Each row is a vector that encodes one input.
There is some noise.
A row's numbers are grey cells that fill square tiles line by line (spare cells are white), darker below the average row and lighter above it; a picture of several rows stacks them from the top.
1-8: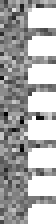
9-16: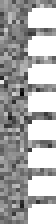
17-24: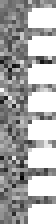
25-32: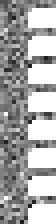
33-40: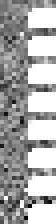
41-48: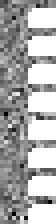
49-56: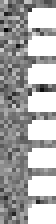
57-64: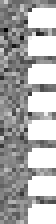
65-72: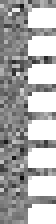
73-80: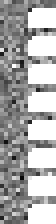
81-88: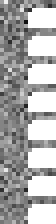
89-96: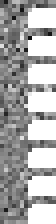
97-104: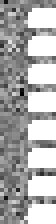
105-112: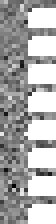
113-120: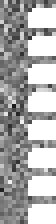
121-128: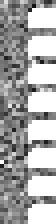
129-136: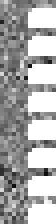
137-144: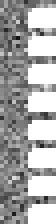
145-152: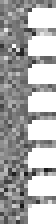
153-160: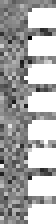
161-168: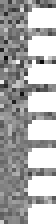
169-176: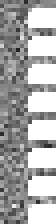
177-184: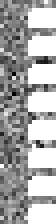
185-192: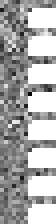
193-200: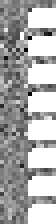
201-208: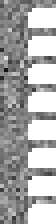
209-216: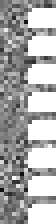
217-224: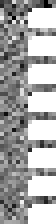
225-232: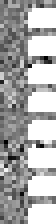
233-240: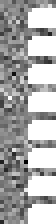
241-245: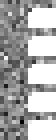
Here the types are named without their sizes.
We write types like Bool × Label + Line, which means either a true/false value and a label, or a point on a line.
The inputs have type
List(Line) × Tree.
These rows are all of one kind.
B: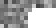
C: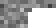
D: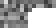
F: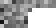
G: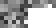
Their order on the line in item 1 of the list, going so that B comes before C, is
B, F, C, D, G.
